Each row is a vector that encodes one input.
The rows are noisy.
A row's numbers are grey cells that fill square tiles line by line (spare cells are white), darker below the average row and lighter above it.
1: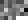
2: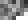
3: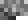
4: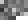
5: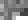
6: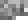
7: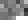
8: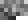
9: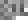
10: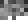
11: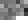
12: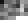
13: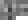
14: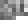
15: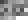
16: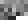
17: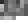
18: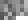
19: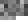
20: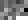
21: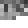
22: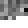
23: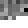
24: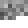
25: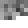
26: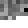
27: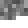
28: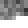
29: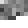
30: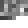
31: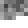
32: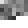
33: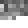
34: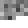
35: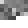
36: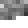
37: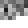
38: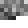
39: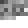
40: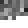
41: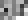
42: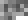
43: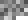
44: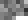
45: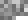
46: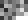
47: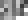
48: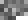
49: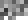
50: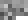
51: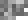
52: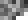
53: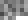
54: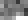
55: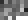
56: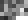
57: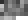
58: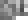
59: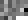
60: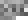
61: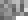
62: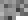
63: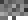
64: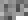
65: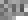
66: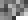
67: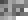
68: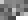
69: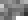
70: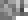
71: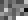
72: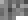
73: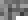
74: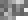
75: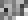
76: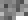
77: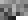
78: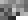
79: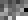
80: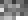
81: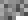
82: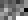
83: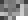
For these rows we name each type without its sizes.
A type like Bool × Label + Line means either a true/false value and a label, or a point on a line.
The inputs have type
(Bool × Bool × Bool × Bool + Line) × Tree.
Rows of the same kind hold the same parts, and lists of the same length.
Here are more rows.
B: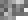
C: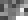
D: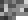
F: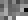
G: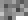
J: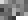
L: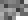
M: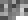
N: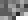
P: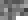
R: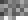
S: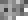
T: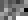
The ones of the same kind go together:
B, N, R, S
C, D, F, G, J, L, M, P, T

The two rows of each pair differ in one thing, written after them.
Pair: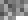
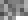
one of the four true/false values
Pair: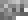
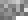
one of the four true/false values
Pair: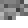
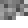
one of the four true/false values
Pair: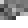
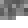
the node of the tree
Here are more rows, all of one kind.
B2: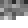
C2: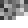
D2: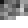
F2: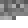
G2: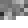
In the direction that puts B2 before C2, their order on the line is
G2, D2, F2, B2, C2.
